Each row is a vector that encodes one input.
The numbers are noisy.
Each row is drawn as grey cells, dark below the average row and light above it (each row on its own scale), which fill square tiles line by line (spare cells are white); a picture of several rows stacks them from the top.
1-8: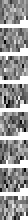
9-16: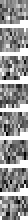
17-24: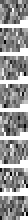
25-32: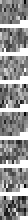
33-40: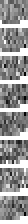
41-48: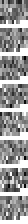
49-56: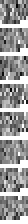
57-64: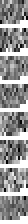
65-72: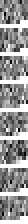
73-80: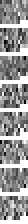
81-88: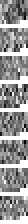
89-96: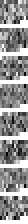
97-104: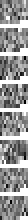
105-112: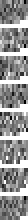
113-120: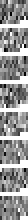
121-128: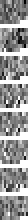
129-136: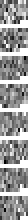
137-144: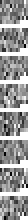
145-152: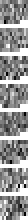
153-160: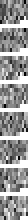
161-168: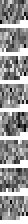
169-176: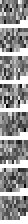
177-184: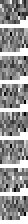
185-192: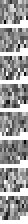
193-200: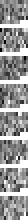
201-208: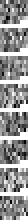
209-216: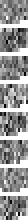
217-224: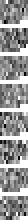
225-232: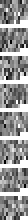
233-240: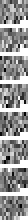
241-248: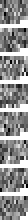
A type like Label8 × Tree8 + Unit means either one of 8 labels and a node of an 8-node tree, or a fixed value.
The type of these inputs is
List2(Line15).
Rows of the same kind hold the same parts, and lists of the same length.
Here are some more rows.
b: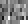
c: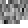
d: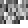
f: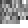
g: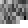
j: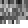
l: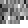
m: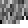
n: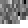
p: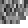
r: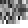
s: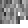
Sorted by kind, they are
b, d, f, l, m, s
c, g, n, p, r
j

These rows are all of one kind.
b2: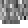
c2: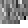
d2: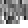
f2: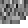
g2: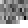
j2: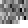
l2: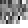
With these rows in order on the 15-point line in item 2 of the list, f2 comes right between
c2 and l2.
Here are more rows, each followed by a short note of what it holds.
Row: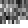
the empty list
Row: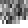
a list of two items
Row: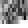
a list of two items
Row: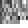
a list of one item
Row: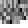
a list of two items
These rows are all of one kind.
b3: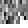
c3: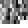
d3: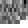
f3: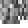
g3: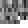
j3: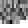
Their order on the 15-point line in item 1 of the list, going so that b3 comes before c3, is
b3, j3, d3, g3, c3, f3.
